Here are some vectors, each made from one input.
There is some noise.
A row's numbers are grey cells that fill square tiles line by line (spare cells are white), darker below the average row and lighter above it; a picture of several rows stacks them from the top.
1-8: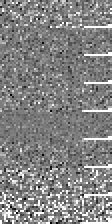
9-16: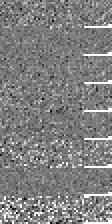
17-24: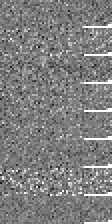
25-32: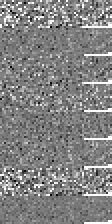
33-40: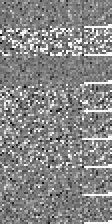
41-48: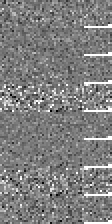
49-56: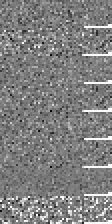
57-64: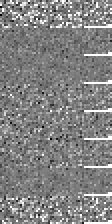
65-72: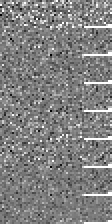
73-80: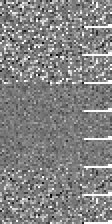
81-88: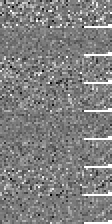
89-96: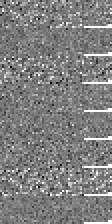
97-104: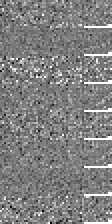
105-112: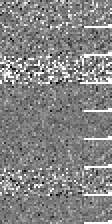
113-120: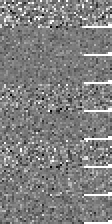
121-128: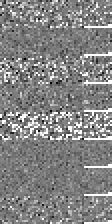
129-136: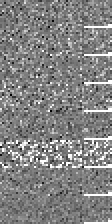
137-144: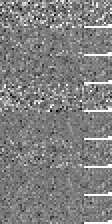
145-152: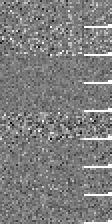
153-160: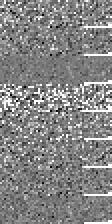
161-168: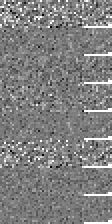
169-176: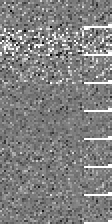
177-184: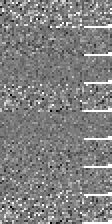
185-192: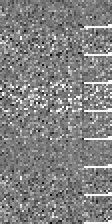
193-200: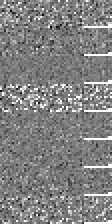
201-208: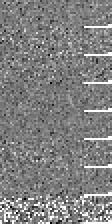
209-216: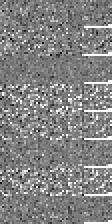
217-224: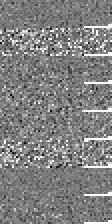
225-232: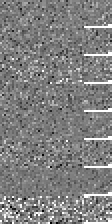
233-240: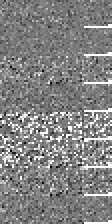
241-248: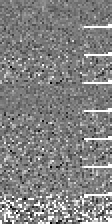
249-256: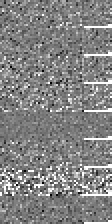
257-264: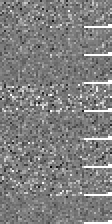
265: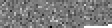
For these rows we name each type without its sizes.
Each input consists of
a true/false value, together with either a point on each of two circles, or a point on a line.
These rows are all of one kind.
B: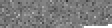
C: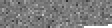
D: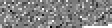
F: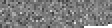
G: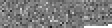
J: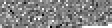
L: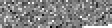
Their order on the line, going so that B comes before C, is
J, B, C, G, D, L, F.
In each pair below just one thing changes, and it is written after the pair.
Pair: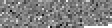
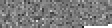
the true/false value
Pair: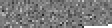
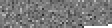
the place on one of the two circles
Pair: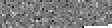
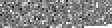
the true/false value
